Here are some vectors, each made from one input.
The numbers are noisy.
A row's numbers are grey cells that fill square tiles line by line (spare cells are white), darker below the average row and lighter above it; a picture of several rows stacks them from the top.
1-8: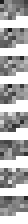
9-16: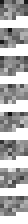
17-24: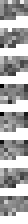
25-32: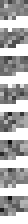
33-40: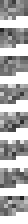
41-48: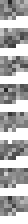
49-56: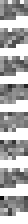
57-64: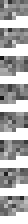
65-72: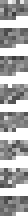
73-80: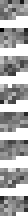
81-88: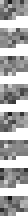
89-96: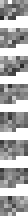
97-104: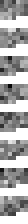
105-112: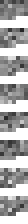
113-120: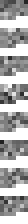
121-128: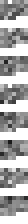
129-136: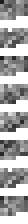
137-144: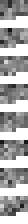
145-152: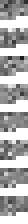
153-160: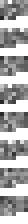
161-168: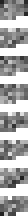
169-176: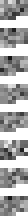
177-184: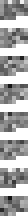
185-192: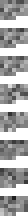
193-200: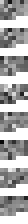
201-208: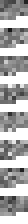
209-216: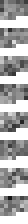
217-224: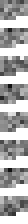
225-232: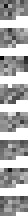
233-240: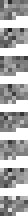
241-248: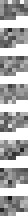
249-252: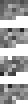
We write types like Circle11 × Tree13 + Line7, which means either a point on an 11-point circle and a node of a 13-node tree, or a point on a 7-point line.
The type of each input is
List2(Circle9) + Tree10.
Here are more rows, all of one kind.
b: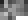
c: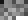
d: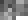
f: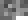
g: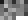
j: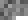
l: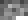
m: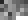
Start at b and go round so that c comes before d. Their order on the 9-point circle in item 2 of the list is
b, j, g, c, m, d, f, l.
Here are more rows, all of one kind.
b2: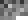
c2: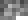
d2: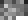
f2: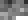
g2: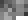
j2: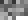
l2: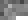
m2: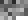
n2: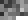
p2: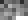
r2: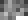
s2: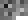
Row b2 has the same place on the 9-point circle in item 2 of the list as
j2, m2, n2 and s2.
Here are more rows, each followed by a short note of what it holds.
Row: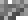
a node of a 10-node tree
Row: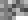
a node of a 10-node tree
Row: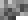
a node of a 10-node tree
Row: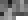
a list of two items
